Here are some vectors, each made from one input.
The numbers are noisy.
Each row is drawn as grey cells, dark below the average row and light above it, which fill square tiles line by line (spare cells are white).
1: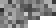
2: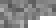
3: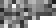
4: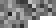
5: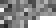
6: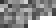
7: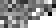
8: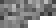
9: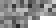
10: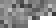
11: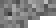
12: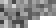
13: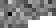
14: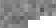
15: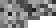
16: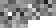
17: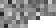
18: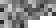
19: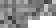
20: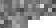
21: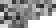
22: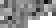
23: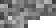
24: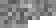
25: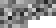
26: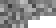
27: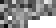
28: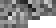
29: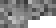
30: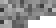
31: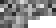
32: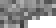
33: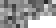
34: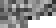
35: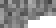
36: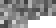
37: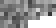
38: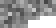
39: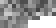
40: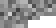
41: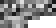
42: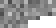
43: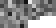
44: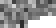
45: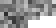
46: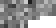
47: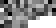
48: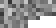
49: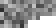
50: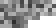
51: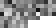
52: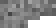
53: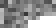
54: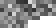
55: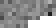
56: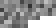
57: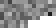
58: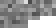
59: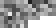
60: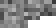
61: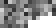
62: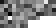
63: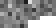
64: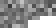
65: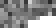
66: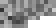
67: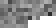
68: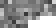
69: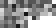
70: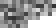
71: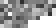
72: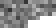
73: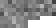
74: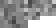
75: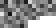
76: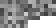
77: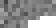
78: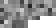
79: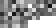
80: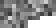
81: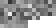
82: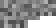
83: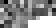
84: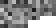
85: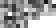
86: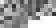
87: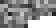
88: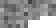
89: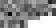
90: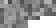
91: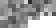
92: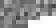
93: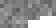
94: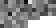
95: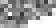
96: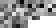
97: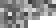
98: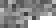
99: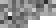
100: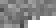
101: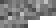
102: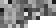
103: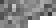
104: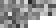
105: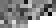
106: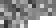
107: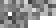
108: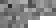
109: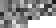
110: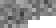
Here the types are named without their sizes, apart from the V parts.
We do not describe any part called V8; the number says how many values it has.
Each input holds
a label, together with either a node of a tree, or a value of V8.
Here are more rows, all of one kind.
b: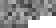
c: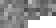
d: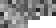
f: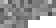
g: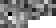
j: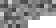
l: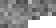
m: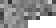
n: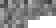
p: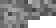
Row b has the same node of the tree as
c, d, f and p.
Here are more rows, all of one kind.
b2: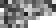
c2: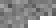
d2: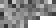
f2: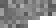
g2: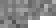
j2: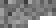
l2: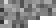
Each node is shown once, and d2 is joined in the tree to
j2 and l2.
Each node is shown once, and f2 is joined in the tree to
g2.
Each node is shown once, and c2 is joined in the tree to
b2 and j2.
